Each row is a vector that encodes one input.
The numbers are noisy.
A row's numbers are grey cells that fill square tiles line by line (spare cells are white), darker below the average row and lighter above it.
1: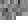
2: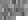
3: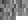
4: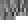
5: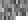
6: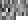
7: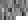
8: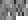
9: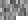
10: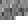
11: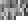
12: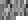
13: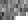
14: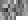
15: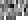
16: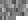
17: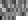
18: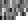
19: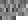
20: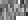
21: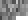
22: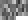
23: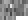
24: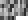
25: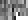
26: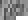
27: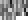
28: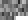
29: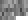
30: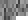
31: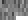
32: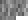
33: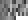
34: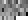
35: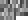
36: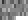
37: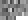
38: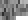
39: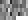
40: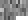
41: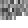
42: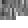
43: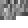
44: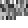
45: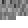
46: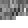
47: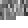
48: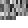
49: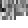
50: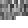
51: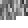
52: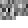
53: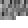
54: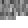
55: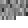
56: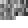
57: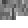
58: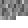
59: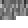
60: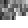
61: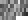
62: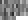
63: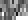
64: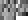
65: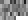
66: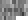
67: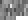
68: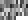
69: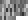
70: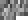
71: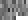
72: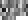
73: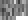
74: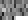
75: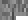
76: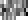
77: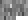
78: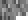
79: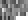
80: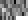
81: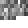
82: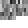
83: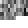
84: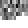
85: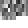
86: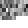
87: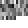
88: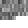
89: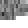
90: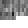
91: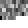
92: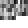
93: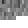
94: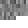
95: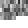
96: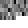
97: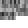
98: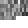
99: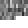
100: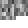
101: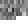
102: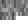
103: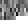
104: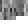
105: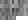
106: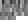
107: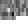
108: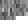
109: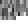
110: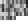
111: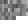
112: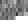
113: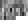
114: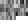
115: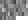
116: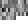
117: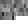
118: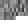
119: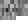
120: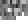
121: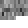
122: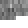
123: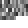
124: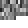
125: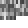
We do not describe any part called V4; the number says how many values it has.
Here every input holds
either a point on a 5-point line, or a list of up to two items, each a true/false value and a value of V4.
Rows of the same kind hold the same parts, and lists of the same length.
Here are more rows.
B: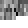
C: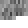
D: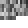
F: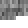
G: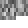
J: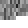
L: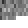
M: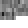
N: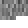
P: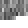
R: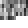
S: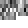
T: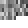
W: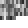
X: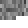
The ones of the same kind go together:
B, C, F, J, P, X
D, R, T, W
G, S
L, M, N

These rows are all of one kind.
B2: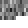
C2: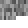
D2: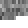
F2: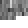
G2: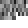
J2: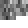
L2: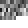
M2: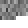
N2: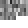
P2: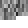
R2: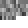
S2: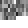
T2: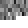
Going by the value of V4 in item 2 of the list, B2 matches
L2 and T2.
